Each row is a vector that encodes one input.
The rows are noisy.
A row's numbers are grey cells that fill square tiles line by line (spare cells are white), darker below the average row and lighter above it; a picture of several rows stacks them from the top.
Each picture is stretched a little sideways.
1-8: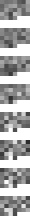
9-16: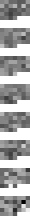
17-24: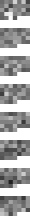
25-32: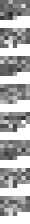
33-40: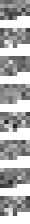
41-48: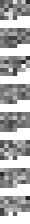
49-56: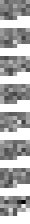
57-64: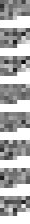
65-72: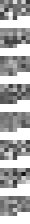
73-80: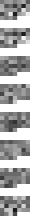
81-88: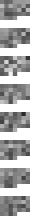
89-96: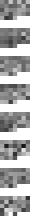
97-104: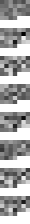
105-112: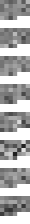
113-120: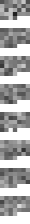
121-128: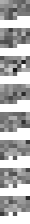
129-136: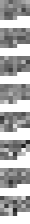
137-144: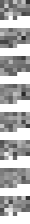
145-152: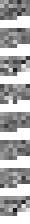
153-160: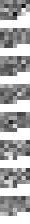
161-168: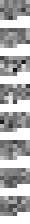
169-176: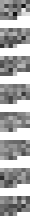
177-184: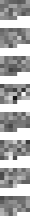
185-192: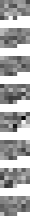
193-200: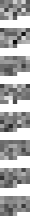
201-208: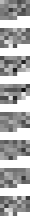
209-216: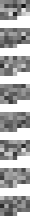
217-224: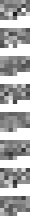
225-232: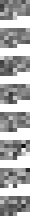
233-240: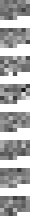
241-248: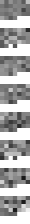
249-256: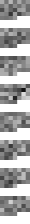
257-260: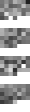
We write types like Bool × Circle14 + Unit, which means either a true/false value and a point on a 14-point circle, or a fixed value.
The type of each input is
Bool × Line6 × Line9 + Line7.
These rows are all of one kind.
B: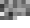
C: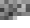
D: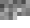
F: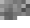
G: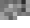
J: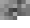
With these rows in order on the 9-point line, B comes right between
F and G.
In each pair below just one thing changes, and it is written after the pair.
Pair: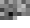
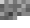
the place on the 9-point line
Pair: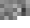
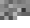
the place on the 9-point line
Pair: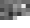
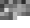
the place on the 9-point line
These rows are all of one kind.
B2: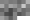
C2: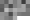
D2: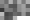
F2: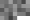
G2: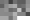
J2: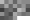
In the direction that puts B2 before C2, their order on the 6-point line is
B2, G2, F2, C2, D2, J2.
